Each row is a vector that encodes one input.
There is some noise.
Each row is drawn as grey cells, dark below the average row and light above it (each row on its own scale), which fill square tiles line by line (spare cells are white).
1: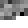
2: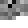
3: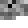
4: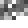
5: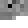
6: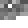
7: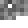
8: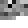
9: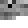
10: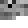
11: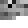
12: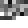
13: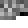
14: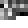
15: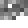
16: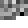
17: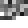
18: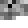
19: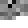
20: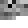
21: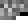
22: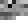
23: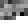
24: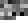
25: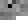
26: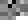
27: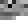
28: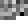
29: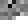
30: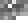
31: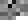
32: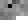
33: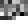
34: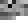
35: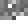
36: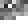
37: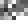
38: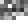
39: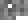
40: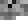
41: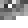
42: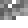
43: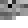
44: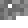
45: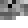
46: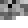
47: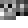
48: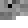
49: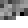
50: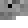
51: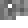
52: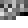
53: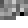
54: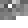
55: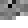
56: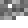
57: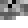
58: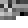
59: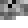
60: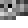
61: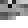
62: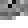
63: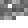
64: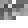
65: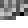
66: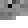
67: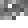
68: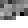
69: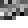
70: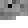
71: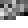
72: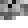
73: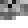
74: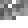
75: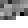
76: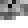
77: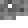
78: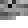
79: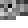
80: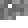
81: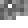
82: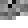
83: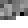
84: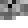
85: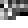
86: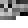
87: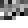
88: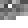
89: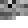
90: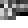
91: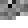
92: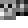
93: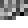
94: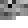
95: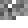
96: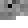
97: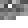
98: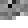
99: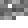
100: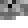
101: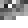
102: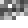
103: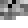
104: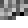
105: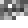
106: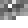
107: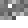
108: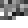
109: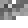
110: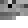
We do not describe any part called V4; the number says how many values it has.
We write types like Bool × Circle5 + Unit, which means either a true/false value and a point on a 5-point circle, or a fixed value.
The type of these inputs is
(Bool × Circle5 + Unit) × V4.
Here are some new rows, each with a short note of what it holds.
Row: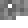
a point on a 5-point circle, a true/false value and a value of V4
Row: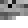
a value of V4
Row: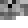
a value of V4
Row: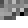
a point on a 5-point circle, a true/false value and a value of V4
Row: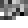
a point on a 5-point circle, a true/false value and a value of V4
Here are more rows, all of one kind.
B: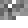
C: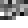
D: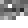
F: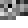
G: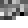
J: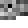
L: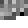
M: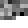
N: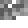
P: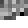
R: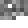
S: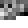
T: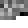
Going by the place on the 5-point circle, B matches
L, N and P.
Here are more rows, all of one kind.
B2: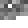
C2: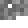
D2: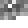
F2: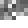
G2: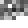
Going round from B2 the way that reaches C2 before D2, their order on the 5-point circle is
B2, C2, G2, F2, D2.
